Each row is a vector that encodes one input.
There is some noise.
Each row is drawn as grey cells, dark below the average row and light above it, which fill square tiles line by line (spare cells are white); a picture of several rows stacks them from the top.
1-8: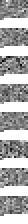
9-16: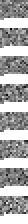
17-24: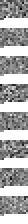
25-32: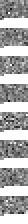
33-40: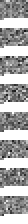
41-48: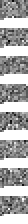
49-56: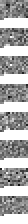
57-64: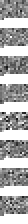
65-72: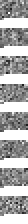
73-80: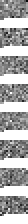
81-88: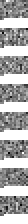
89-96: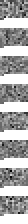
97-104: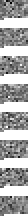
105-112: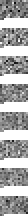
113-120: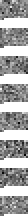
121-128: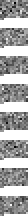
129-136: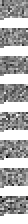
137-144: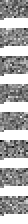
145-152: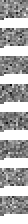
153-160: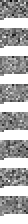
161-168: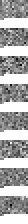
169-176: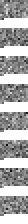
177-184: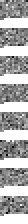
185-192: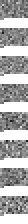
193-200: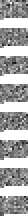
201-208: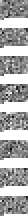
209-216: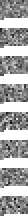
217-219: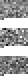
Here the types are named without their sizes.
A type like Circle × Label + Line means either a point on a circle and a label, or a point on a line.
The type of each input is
(Circle + Label) × Label.
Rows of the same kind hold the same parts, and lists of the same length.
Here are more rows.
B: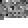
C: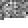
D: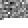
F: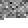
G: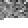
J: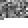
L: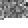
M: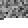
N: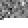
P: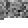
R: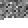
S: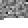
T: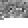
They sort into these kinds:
B, C, F
D, G, J, L, M, N, P, R, S, T

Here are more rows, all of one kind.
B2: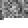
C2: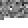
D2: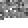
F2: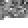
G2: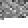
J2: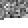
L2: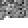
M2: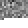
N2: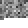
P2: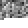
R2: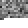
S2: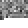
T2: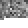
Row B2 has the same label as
C2, D2, R2 and S2.
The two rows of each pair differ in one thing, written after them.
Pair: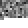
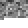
the label
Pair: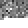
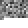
the label
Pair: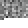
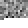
the place on the circle
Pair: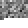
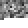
the place on the circle
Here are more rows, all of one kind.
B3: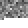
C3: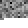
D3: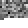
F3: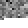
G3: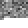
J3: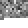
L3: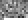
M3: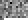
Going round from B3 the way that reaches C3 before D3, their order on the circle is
B3, J3, F3, C3, M3, D3, L3, G3.
